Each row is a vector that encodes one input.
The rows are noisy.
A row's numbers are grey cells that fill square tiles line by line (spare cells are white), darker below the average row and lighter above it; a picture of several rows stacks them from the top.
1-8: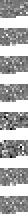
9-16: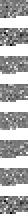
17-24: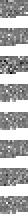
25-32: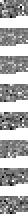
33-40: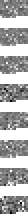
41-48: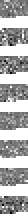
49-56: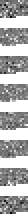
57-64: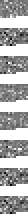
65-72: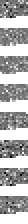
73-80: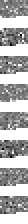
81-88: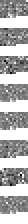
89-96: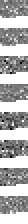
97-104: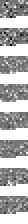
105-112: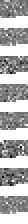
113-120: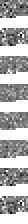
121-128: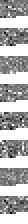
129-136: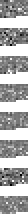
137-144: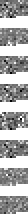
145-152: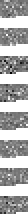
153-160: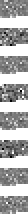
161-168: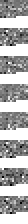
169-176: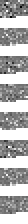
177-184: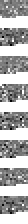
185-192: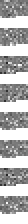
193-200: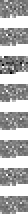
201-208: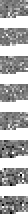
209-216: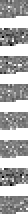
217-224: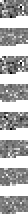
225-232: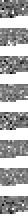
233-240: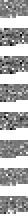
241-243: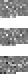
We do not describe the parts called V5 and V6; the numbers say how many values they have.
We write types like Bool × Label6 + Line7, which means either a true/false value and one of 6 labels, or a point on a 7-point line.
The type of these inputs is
Bool × (Tree9 + V5) + Line7 + V6.
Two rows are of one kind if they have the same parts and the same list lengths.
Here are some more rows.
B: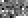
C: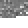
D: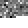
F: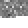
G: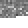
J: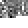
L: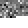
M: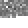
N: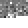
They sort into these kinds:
B, J
C, G
D, L
F, M, N

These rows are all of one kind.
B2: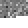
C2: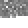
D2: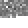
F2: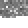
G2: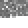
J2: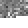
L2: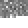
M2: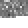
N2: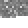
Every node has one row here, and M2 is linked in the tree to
B2.
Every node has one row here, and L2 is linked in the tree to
C2.
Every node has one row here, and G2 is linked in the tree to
C2.
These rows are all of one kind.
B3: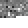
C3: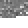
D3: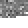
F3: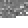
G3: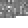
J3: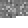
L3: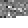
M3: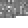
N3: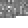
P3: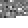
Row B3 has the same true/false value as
L3 and P3.
